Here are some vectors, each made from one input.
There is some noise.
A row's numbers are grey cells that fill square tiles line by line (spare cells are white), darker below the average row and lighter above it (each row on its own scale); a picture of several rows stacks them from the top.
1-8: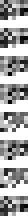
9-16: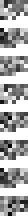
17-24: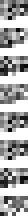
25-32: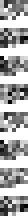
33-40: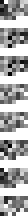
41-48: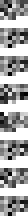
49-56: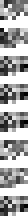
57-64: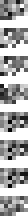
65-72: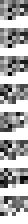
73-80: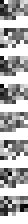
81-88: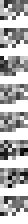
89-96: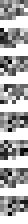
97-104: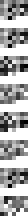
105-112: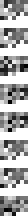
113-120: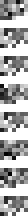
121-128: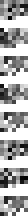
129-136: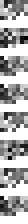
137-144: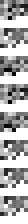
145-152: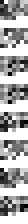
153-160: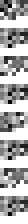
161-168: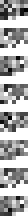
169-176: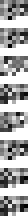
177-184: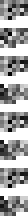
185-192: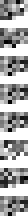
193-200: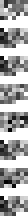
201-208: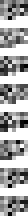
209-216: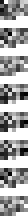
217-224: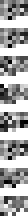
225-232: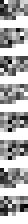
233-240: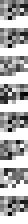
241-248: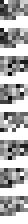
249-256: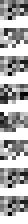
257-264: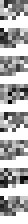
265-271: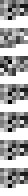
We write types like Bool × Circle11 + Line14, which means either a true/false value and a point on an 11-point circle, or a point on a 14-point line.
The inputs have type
Label8.
